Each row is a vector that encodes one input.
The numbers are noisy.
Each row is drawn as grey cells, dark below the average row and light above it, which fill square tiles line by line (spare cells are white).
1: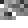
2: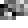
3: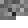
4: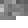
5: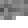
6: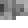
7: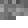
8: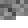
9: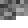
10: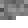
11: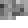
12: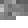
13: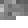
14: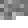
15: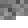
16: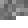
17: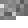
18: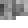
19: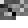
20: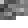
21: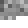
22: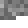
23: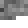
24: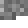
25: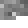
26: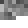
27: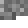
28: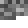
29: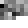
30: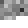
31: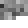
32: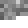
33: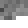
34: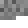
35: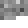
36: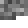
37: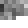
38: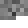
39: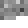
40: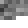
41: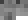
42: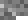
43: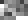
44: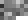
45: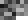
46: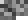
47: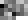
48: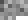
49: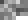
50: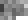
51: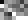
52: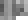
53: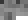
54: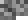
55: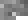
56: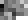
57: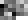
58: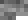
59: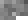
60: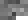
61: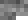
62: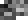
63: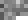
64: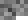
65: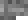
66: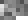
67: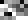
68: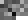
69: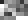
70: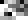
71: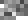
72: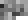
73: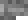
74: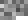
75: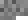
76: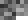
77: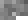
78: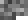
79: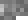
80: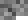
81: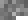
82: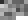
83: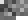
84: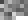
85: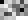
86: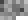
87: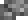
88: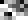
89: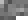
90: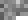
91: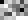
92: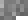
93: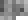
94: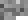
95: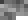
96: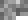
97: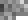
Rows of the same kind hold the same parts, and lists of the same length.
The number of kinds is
2.
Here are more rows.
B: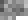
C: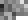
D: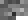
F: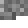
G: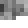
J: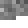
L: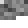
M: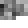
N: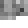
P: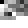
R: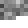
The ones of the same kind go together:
B, C, G, M, N, R
D, F, J, L, P

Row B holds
a point on a 10-point line.
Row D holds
four true/false values.
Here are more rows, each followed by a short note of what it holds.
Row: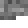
four true/false values
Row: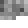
a point on a 10-point line
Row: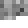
a point on a 10-point line
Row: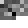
four true/false values
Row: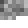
a point on a 10-point line
